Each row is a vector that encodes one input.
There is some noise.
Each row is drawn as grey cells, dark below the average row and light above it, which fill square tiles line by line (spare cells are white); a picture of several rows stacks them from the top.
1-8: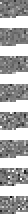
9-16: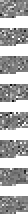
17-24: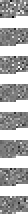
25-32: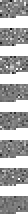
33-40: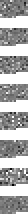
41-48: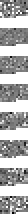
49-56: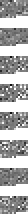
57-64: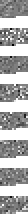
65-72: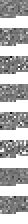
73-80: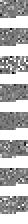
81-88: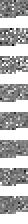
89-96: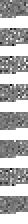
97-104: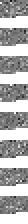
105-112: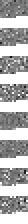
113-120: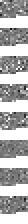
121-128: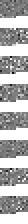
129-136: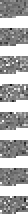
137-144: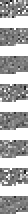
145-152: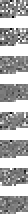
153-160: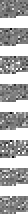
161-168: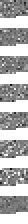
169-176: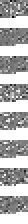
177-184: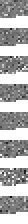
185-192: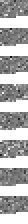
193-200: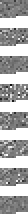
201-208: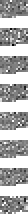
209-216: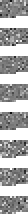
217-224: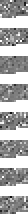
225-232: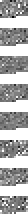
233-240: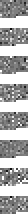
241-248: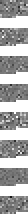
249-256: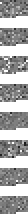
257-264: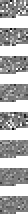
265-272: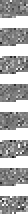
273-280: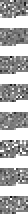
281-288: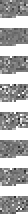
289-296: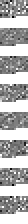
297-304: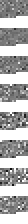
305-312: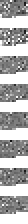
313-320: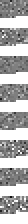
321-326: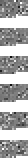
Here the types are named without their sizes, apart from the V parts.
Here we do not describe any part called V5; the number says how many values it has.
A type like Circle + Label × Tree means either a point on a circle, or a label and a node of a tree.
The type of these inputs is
List(Bool × V5).
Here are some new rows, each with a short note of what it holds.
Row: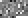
a list of one item
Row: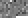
a list of two items
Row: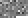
a list of one item
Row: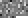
a list of one item
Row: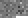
a list of two items
